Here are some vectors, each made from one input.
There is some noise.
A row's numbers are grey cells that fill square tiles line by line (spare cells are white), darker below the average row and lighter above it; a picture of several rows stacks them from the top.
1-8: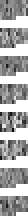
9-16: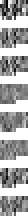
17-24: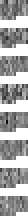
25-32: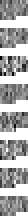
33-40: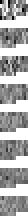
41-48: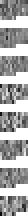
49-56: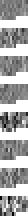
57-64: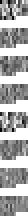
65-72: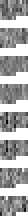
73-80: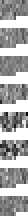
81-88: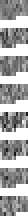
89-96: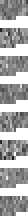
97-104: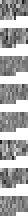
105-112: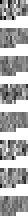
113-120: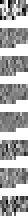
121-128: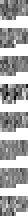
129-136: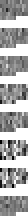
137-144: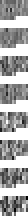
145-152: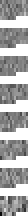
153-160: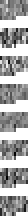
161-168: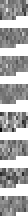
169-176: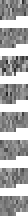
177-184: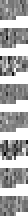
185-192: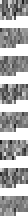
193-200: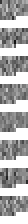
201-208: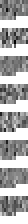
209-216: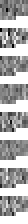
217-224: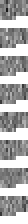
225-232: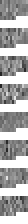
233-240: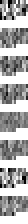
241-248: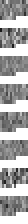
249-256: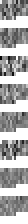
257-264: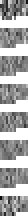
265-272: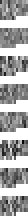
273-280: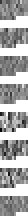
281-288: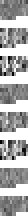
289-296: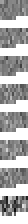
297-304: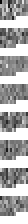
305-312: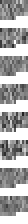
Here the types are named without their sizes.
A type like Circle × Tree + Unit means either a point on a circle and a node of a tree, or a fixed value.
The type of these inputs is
List(Circle).
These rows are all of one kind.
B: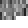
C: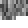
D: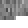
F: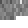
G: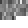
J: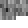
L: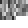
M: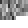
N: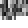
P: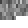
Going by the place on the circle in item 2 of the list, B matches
G, L and P.
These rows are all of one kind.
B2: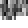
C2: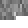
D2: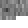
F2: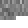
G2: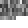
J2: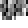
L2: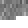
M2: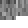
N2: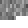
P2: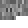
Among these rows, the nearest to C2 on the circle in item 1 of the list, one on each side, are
L2 and P2.
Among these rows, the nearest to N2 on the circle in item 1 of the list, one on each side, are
B2 and L2.
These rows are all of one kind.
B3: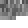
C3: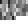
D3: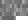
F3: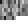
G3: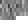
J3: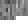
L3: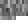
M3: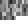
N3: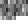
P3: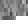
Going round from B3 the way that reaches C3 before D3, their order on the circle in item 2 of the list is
B3, J3, C3, L3, P3, F3, D3, M3, G3, N3.
